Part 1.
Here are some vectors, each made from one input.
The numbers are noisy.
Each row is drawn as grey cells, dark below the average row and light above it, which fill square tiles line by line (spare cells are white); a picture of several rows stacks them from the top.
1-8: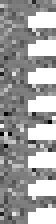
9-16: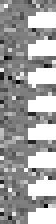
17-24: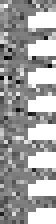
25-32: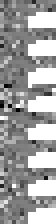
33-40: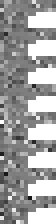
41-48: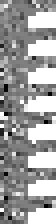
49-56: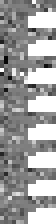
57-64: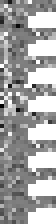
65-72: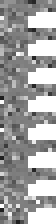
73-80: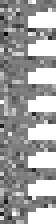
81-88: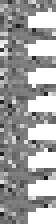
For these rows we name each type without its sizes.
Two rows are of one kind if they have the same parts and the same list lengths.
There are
2 kinds of row.
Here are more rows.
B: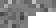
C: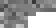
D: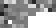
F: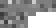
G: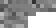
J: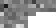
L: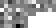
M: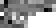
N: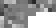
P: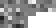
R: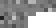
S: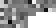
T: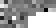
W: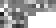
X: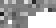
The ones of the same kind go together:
B, C, D, F, G, J, L, N, P, R, S, T, W, X
M

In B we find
a node of a tree and a true/false value.
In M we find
a true/false value.
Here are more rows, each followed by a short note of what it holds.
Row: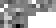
a node of a tree and a true/false value
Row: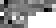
a true/false value
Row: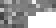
a node of a tree and a true/false value
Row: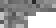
a node of a tree and a true/false value
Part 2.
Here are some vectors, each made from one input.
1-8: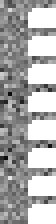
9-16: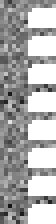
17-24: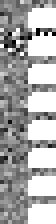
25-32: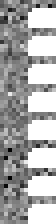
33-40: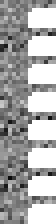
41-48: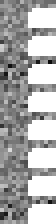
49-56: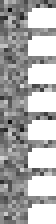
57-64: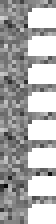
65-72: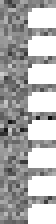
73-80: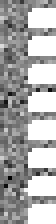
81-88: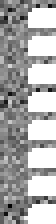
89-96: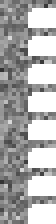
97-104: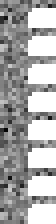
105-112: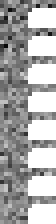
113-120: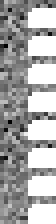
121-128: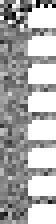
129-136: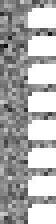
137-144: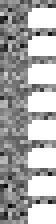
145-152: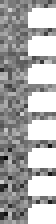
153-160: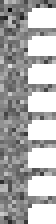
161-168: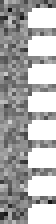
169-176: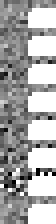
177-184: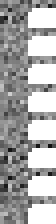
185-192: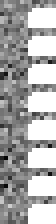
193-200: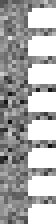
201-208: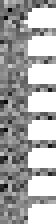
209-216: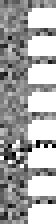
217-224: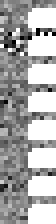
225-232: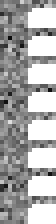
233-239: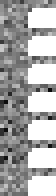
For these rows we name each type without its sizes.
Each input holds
a list of points on a line.
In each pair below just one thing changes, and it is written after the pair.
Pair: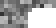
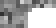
the place on the line in item 2 of the list
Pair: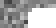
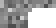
the place on the line in item 2 of the list
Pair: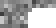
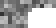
the place on the line in item 2 of the list
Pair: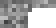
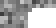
the place on the line in item 1 of the list
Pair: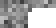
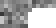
the place on the line in item 1 of the list
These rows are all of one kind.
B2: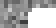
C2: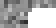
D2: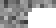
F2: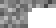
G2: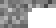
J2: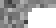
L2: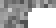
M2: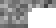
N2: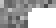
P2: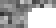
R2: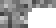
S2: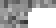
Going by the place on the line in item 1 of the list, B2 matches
C2, D2, L2 and S2.
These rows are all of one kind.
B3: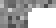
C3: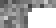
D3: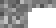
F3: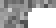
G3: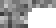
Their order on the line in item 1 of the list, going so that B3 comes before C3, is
G3, D3, B3, F3, C3.
